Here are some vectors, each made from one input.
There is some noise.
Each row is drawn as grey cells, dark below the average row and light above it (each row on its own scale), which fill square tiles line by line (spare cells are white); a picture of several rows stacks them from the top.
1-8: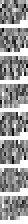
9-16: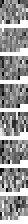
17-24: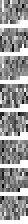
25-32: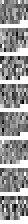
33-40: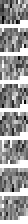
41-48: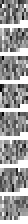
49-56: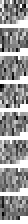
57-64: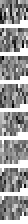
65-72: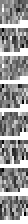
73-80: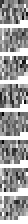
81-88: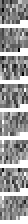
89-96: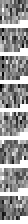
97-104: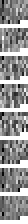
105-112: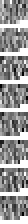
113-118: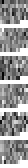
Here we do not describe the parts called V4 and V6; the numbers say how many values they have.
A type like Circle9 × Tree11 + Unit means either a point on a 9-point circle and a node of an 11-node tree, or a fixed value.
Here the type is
Bool × (Tree8 × V4 + V6).
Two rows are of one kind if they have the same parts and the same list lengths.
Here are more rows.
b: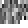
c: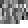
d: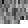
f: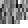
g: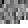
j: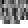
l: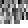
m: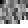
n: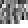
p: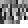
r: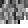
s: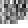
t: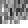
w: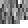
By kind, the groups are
b, f, p, s, t, w
c, d, g, j, l, m, n, r

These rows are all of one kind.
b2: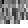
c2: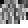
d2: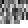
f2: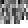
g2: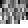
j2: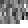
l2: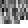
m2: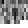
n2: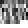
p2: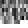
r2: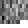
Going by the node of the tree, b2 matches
d2, f2 and m2.
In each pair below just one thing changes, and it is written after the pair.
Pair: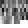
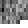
the true/false value
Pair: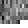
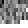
the true/false value
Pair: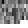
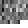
the true/false value
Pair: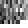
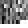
the value of V4
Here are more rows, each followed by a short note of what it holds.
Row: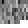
a node of an 8-node tree, a true/false value and a value of V4
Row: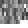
a node of an 8-node tree, a true/false value and a value of V4
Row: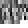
a true/false value and a value of V6
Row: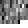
a node of an 8-node tree, a true/false value and a value of V4
